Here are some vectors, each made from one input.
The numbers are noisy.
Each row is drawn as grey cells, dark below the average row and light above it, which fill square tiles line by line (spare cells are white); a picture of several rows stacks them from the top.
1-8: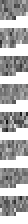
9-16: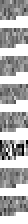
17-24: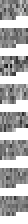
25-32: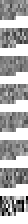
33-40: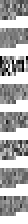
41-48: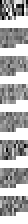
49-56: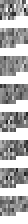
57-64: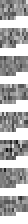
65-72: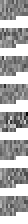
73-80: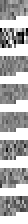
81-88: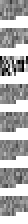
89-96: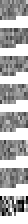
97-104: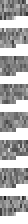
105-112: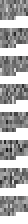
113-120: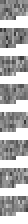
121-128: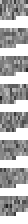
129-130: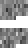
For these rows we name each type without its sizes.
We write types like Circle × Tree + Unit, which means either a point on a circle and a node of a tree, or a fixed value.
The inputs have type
Bool × Bool × Bool × Tree × (Tree + Unit) + Unit.
